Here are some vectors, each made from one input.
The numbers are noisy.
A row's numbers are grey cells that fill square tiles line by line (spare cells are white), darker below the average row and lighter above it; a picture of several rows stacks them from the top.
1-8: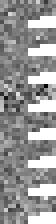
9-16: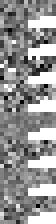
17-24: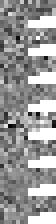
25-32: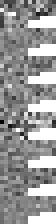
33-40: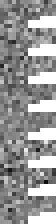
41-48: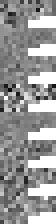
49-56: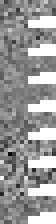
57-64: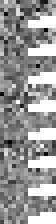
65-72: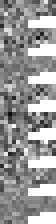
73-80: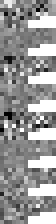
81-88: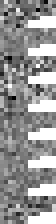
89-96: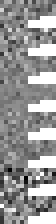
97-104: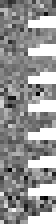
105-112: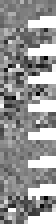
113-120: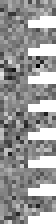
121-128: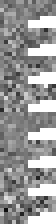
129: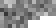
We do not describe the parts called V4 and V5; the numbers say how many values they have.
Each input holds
either a point on a 6-point line, a node of a 7-node tree and a value of V4, or a value of V5.
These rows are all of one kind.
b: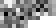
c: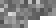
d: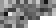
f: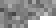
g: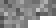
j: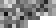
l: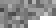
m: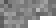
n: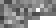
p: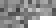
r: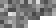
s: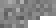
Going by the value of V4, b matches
g, m, n and s.
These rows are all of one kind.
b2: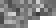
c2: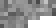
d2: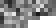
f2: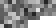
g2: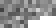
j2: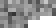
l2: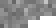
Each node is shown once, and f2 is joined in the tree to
g2.
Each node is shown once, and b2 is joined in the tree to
c2 and d2.
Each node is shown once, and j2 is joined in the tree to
l2.
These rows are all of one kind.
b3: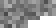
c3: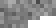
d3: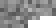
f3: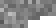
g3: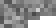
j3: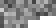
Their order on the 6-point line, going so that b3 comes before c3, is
d3, b3, c3, f3, g3, j3.
